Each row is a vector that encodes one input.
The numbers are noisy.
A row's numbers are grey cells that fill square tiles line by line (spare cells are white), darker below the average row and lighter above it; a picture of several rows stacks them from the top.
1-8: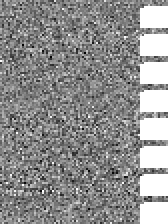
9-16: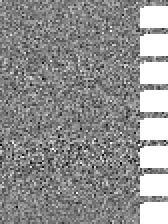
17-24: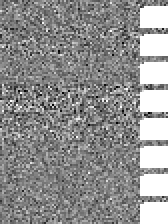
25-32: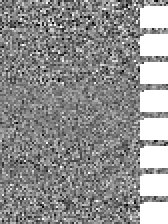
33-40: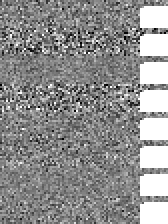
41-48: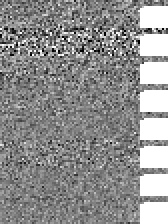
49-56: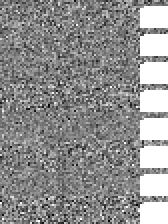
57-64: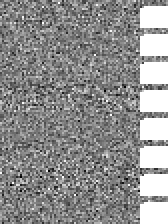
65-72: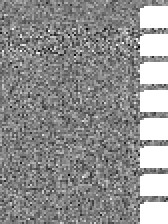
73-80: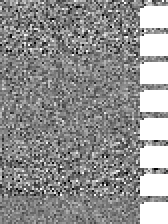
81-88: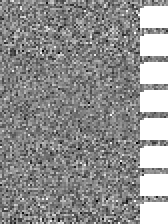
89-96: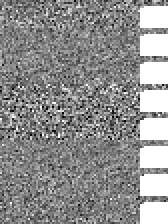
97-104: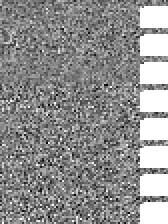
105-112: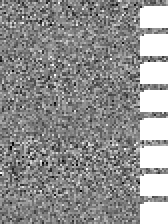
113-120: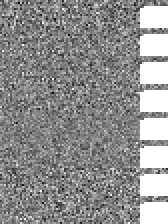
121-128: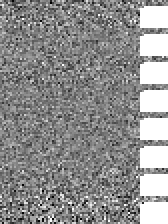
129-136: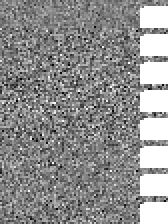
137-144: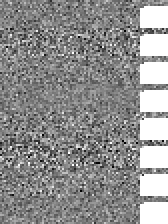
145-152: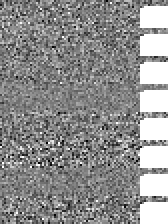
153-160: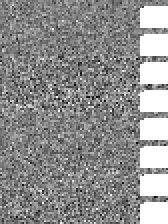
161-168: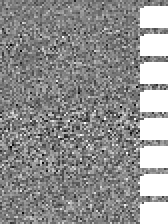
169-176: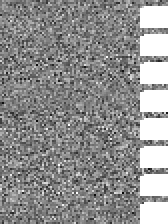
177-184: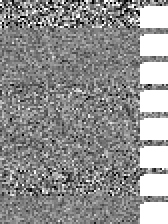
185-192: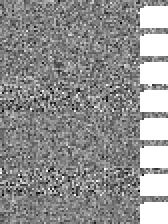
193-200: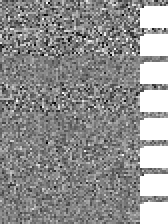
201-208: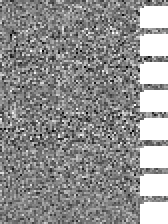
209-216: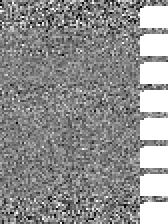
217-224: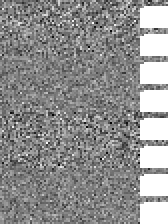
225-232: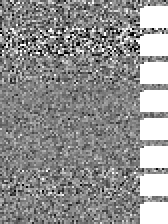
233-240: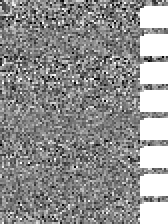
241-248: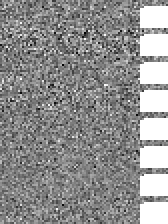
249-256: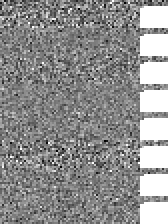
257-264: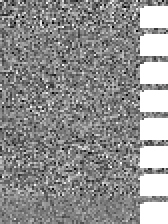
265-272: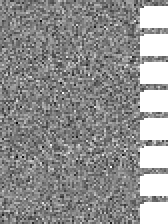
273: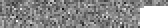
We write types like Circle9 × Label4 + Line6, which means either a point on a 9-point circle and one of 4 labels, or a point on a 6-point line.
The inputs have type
(Bool × Bool × Bool + Unit) × Line11 + Tree12.
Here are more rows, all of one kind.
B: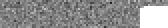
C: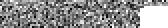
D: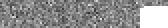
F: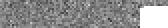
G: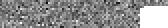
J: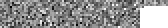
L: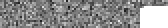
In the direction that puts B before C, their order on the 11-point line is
L, F, B, D, C, G, J.
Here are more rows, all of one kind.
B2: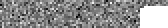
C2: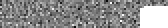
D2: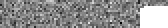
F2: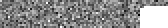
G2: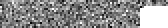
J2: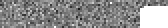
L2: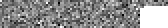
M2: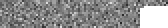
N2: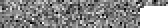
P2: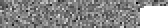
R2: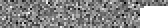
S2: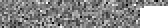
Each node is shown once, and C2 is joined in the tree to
S2.
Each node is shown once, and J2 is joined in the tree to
B2, M2, N2 and R2.
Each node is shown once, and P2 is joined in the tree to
S2.
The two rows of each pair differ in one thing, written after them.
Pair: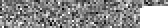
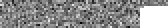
the place on the 11-point line
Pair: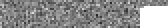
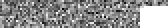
the place on the 11-point line
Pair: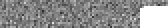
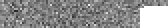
the place on the 11-point line
